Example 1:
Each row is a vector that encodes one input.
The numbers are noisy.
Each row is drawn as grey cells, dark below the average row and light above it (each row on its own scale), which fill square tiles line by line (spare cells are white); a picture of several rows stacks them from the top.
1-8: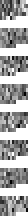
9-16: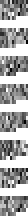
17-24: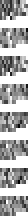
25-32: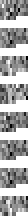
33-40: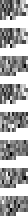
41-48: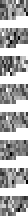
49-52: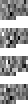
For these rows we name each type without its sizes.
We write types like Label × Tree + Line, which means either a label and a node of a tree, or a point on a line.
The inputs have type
Tree + Unit.
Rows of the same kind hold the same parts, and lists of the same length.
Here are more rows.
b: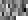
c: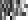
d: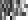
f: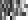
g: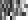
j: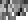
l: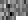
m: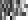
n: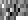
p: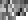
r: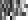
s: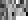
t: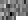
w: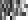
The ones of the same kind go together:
b, j, l, n, p, s, t
c, d, f, g, m, r, w

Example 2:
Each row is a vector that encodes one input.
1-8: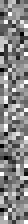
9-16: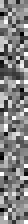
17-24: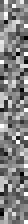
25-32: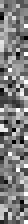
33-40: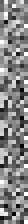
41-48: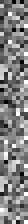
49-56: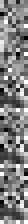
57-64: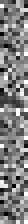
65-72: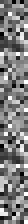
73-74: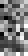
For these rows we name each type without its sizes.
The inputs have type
Tree.
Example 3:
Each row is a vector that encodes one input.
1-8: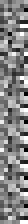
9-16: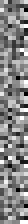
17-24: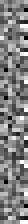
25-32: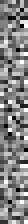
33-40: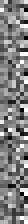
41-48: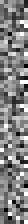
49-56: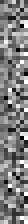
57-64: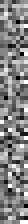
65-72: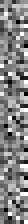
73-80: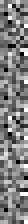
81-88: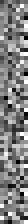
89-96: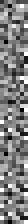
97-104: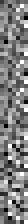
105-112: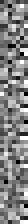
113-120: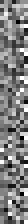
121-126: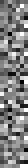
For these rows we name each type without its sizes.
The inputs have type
Circle.
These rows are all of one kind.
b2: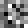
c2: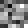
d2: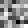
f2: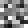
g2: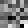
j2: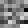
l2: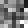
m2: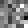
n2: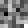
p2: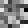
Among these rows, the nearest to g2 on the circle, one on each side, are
l2 and m2.
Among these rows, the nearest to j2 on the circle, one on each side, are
d2 and p2.
